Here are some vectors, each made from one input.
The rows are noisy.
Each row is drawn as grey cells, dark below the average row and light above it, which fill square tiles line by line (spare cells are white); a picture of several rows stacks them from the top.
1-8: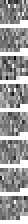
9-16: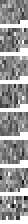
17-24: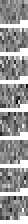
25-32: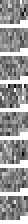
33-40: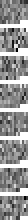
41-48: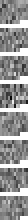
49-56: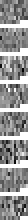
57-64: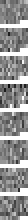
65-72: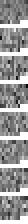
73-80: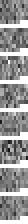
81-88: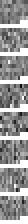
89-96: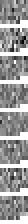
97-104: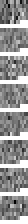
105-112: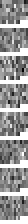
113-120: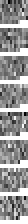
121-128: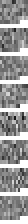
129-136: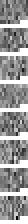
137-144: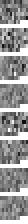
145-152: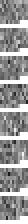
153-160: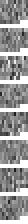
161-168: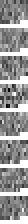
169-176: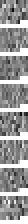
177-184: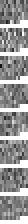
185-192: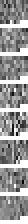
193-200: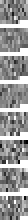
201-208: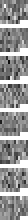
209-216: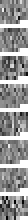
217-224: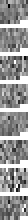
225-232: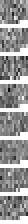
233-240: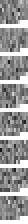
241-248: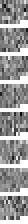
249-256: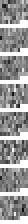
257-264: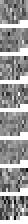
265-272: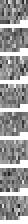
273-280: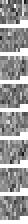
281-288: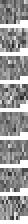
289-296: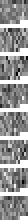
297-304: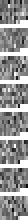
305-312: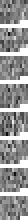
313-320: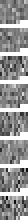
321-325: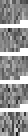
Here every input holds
either a node of a 15-node tree, or four true/false values, or a list of up to three points on a 7-point line.
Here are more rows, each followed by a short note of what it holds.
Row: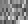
the empty list
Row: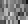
a list of one item
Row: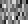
the empty list
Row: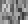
four true/false values
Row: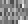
the empty list
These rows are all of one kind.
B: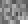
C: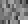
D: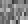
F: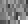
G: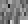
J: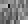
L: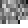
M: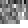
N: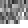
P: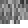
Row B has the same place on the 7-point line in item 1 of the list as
L, M, N and P.
